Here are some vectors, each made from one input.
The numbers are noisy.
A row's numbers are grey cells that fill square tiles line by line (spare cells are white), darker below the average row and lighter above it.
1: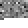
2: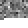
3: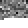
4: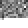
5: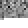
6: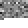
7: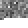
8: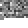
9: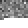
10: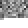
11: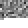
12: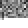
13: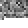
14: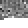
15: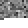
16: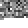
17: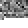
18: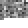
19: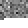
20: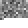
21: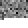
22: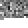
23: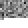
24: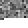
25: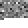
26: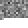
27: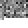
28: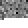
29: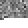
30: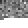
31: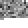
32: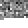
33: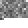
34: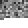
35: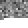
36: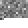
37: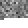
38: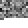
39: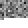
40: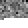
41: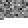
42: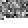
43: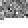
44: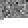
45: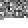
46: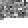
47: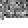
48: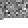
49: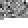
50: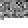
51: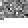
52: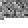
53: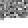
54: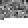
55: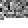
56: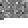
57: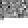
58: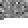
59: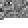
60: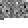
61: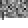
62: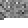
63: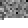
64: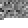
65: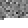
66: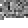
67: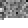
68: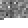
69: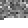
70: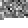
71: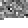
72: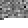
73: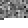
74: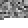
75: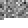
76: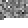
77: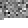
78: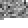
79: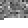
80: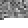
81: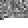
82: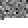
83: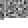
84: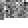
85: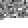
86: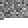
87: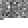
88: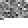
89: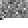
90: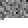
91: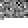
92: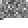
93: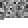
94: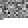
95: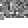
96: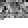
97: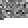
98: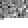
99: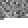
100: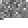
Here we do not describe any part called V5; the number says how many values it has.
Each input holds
a true/false value and a value of V5, together with either a fixed value, or a node of a 7-node tree.
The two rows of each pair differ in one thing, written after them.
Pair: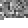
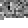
the node of the tree
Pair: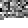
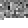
the node of the tree
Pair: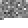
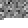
the true/false value
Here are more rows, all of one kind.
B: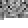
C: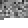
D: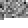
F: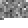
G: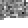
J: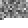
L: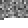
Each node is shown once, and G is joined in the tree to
D and F.
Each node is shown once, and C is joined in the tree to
D and J.
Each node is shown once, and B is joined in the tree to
L.
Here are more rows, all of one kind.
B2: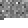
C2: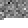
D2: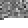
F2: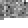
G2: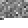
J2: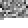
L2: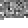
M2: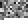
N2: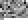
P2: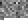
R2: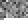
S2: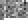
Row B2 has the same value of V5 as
M2, P2 and R2.
